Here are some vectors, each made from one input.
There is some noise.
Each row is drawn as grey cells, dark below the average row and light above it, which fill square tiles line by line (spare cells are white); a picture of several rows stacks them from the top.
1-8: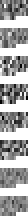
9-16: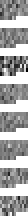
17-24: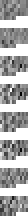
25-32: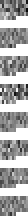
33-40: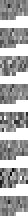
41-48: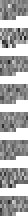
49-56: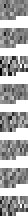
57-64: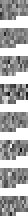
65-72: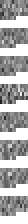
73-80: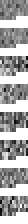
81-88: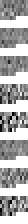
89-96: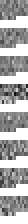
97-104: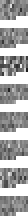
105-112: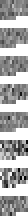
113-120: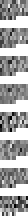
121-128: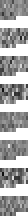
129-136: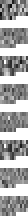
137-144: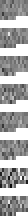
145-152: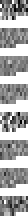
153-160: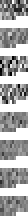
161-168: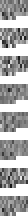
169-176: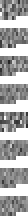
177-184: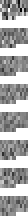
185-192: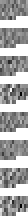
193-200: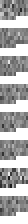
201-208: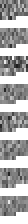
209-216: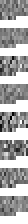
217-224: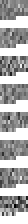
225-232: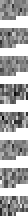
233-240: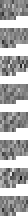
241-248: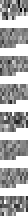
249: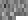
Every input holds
either one of 7 labels, or four true/false values.
